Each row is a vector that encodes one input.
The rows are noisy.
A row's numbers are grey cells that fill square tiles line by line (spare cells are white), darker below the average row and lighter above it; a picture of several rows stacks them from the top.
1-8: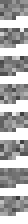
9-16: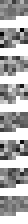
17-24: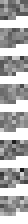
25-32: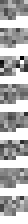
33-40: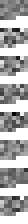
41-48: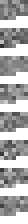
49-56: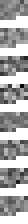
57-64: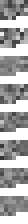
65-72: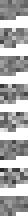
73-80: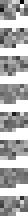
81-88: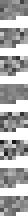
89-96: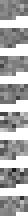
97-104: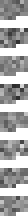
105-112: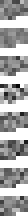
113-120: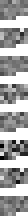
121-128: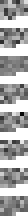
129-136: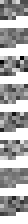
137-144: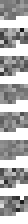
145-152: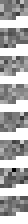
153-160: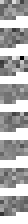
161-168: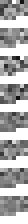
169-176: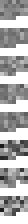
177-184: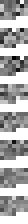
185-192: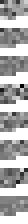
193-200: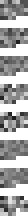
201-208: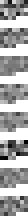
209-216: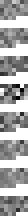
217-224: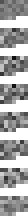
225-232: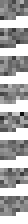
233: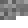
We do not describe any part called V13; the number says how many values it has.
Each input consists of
a value of V13, together with either a point on a 6-point line, or a point on a 9-point line.
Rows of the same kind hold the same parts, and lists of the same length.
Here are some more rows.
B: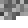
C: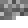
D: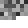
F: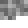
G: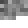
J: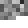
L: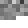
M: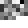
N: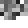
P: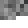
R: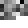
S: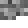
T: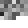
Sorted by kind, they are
B, C, D, G, J, M, P
F, L, N, R, S, T

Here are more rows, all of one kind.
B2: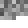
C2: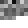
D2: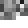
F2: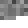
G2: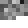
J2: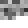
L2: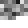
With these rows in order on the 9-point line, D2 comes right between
C2 and J2.
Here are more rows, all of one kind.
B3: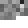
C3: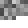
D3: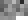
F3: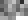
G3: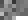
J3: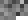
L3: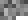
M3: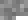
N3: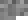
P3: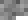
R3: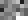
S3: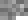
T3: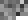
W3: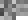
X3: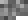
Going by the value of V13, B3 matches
D3, F3, G3 and P3.
